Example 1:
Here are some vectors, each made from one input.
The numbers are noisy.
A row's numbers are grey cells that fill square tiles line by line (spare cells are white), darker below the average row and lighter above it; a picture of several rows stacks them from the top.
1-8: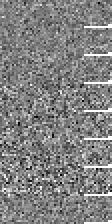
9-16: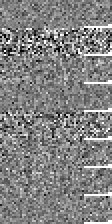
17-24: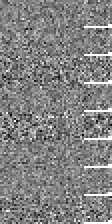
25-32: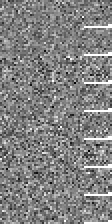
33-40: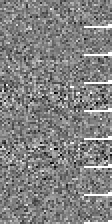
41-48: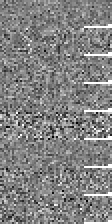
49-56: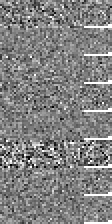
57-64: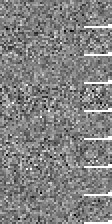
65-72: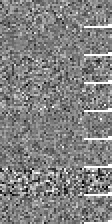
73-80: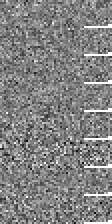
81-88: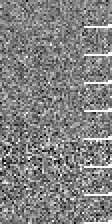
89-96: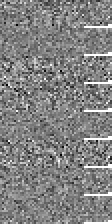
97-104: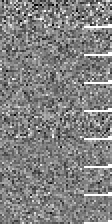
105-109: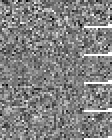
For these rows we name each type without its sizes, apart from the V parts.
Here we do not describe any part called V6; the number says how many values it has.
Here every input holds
a point on a line and a value of V6, together with either a fixed value, or three true/false values.
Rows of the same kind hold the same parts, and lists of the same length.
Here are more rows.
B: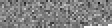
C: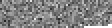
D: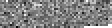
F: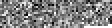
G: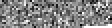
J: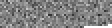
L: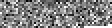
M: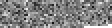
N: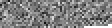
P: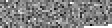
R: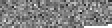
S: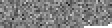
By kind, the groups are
B, C, D, G, P, R, S
F, J, L, M, N

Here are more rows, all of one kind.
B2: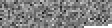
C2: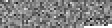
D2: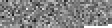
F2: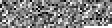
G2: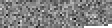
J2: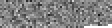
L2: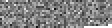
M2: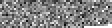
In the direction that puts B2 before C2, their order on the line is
F2, J2, D2, B2, G2, M2, L2, C2.
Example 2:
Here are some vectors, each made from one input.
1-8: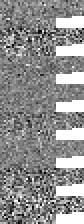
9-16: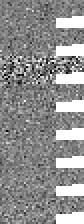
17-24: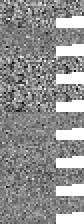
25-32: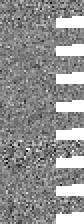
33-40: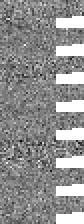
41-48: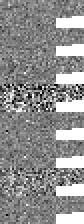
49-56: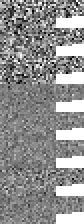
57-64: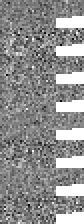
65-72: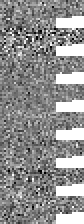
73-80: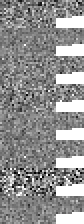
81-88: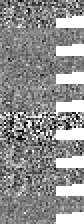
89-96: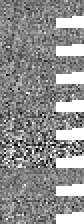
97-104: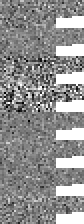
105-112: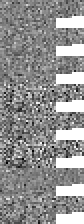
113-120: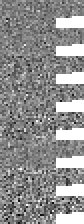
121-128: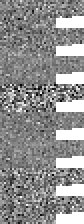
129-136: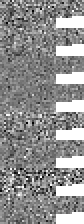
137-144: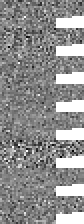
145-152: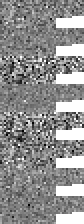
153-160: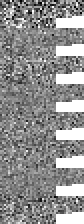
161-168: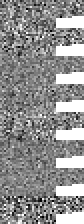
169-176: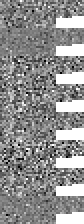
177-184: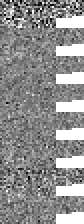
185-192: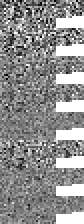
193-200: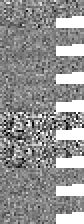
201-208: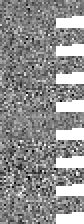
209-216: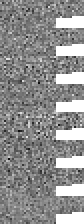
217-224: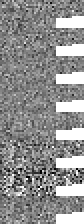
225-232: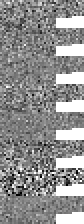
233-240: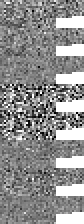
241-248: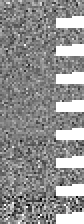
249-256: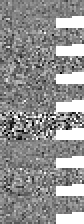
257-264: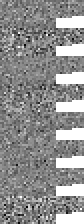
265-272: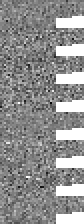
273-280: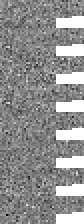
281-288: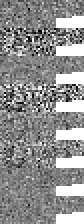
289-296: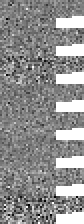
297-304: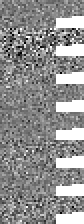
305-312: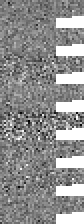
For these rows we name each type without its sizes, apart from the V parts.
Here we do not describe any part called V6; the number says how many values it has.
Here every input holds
a node of a tree, together with either a node of a tree, or a value of V6.
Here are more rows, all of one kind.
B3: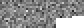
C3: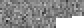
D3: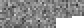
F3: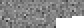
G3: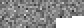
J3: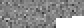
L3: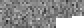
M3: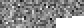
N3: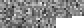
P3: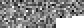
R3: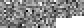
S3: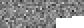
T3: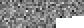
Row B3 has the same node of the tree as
F3, J3, S3 and T3.
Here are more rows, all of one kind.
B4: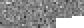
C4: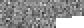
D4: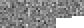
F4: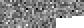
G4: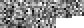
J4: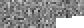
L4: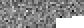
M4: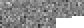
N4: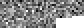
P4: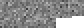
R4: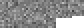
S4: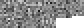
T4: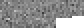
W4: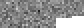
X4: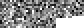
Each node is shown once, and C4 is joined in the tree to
N4 and T4.
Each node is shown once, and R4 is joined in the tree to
F4.
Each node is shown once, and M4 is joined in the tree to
P4.
